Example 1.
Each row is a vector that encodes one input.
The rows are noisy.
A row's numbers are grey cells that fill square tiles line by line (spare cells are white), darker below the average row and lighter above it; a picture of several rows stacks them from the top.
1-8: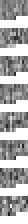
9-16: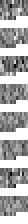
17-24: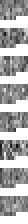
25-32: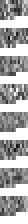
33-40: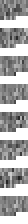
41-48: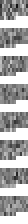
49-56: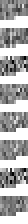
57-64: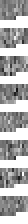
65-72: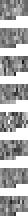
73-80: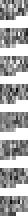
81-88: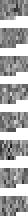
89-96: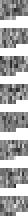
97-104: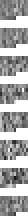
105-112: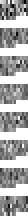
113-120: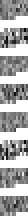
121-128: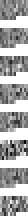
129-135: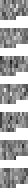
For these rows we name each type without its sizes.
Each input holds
either a fixed value, or three true/false values.
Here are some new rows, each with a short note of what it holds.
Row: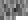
three true/false values
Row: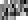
a fixed value
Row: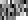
a fixed value
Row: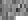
three true/false values
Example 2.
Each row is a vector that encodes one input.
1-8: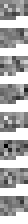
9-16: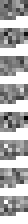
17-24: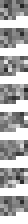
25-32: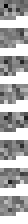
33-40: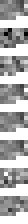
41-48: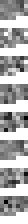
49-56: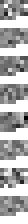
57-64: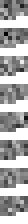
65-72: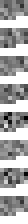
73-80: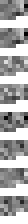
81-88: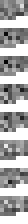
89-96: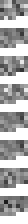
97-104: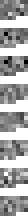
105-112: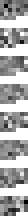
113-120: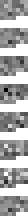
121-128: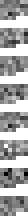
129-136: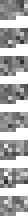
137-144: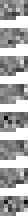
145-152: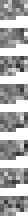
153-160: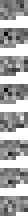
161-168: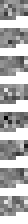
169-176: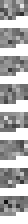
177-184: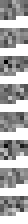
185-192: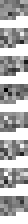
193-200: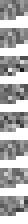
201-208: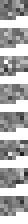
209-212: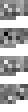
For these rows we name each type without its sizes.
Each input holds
three true/false values.
